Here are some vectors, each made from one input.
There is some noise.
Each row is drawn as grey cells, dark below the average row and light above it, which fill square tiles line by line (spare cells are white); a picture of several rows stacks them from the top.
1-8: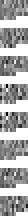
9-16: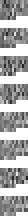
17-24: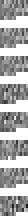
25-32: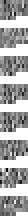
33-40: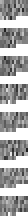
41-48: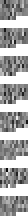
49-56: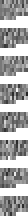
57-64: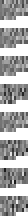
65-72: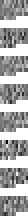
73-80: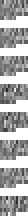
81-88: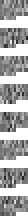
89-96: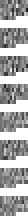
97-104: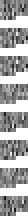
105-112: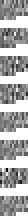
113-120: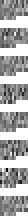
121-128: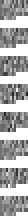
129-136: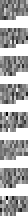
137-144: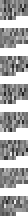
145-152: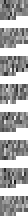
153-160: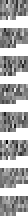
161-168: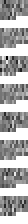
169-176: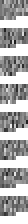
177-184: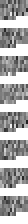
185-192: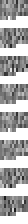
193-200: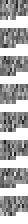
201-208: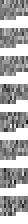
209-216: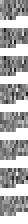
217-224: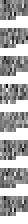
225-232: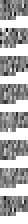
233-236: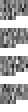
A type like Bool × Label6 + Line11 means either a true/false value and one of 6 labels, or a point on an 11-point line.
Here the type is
Line7 + Line8.
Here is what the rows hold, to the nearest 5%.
About 40% of them hold a point on a 7-point line. The rest hold a point on an 8-point line.
